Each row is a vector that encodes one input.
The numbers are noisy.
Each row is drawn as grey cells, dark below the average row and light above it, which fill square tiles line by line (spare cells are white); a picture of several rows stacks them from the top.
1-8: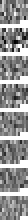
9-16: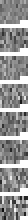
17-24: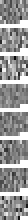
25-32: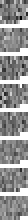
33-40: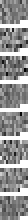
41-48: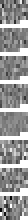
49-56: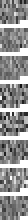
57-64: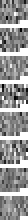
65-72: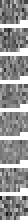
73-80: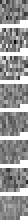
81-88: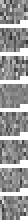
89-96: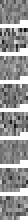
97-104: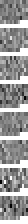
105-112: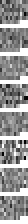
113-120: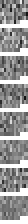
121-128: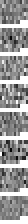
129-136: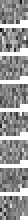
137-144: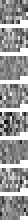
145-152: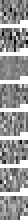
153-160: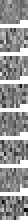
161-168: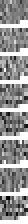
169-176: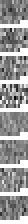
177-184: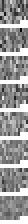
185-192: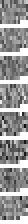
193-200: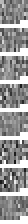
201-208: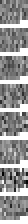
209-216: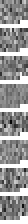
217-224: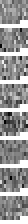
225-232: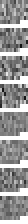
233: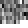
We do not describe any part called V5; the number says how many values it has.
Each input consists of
a node of an 8-node tree, together with either a point on a 4-point line, or a point on a 6-point line, a node of each of two 8-node trees and a value of V5.
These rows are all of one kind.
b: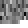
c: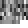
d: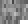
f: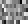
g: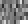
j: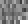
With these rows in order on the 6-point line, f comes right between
b and j.
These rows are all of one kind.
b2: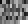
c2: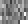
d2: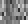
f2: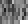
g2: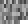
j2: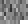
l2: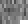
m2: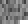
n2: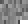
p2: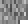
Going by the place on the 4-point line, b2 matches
c2, d2, g2 and p2.
